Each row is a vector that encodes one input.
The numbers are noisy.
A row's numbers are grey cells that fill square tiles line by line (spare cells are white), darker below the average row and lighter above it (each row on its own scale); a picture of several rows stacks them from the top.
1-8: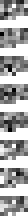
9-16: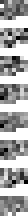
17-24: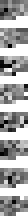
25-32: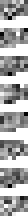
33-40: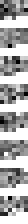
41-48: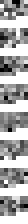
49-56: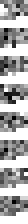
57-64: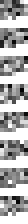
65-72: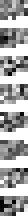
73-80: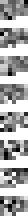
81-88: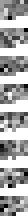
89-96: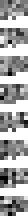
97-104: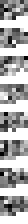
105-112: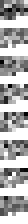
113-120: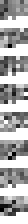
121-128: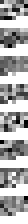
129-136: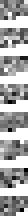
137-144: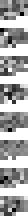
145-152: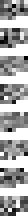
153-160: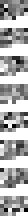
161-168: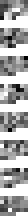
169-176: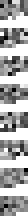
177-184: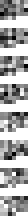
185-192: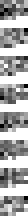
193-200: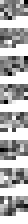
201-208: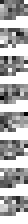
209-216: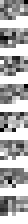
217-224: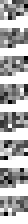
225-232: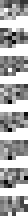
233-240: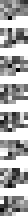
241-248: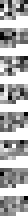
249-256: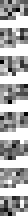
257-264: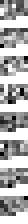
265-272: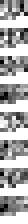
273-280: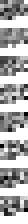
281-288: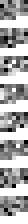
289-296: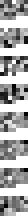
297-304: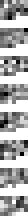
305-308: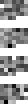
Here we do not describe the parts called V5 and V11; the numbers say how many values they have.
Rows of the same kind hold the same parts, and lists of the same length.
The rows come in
2 kinds.
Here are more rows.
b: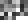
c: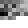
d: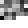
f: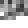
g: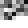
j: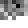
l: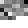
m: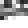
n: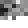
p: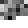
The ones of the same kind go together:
b, c, d, l, m, n
f, g, j, p

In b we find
a point on a 6-point circle, a value of V5 and a value of V11.
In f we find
a point on a 6-point circle, a point on a 6-point line and a true/false value.
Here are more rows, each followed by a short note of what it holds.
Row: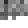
a point on a 6-point circle, a value of V5 and a value of V11
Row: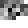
a point on a 6-point circle, a point on a 6-point line and a true/false value
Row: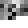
a point on a 6-point circle, a point on a 6-point line and a true/false value
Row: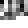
a point on a 6-point circle, a point on a 6-point line and a true/false value
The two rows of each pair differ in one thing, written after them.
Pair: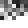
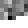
the place on the 6-point line
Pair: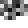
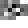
the place on the 6-point line
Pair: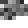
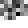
the true/false value
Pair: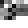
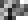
the true/false value
